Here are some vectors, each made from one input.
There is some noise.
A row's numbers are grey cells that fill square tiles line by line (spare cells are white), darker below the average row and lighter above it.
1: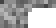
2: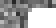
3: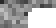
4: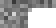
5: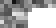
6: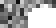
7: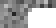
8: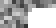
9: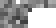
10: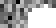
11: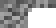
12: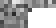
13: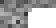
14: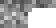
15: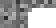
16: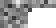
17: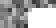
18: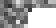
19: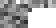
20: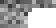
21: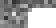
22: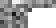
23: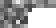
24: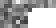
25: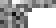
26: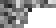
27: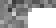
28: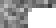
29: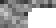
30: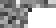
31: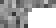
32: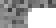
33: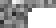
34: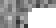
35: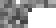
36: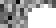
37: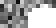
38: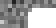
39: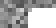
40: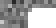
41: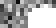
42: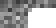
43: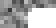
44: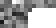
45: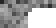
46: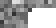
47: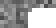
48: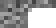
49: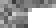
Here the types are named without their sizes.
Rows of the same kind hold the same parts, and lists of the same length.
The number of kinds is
3.
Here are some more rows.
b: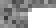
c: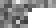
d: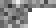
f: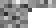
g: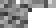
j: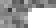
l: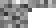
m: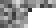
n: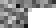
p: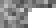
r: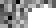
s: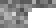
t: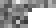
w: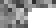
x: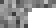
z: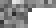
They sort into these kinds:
b, j, n, p, s, w, x
c, d, f, g, l, m, t, z
r

